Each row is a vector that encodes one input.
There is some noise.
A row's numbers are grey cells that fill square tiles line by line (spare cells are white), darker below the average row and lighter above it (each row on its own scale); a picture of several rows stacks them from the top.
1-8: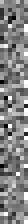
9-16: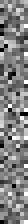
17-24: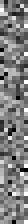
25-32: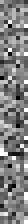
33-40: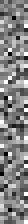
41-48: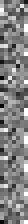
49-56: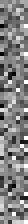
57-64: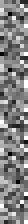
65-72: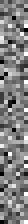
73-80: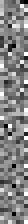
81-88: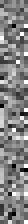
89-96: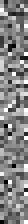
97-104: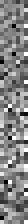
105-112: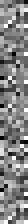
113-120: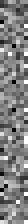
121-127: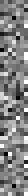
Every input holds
either one of 5 labels, or a point on a 3-point line and a point on a 5-point line.
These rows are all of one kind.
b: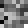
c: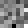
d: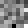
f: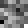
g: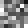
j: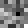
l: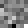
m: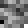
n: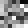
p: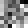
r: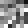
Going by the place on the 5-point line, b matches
g and l.
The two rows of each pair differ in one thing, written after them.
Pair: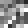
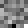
the place on the 5-point line
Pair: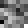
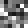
the place on the 3-point line
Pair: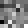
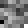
the place on the 5-point line
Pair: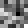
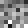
the place on the 5-point line
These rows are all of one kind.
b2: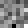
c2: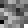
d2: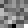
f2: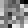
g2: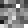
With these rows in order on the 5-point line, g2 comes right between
b2 and f2.
